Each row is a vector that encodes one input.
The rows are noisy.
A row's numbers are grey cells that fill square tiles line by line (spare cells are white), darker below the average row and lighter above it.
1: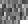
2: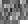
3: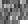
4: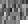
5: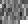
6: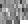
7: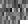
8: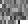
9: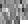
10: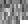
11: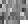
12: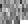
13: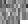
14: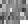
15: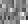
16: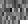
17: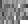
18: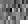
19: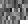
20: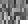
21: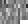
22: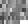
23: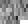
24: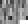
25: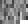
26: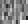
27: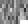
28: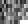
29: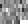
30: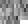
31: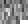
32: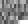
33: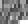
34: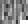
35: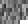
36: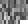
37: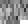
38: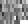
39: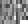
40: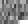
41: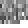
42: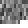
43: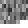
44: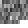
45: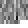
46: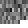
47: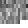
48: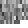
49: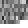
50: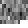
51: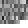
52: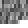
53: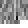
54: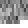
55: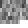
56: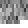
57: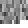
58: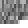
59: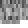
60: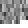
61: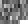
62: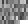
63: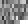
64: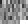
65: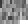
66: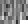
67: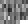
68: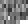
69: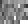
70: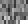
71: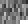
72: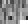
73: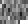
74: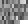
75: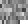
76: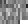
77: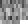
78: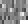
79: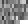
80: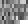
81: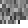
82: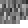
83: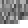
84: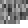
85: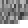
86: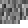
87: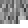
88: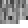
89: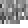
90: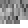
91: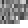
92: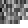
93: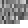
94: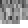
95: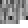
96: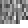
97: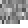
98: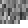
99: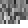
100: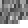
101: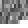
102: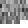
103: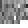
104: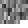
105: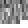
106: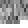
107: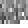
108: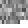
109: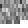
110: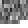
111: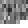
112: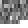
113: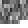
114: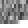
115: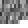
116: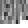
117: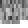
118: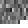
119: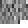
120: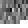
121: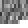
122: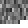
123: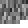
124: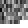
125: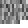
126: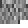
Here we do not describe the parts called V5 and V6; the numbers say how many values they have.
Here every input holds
either a value of V5 and a value of V6, or a list of up to two points on a 4-point line.
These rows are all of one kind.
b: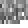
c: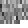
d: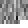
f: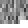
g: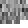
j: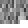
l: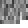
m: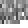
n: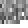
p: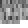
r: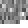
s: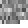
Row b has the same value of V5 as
c, d, m and n.
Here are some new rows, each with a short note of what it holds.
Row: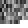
the empty list
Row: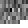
a list of two items
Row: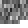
a list of one item
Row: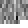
a value of V5 and a value of V6
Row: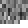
a list of two items
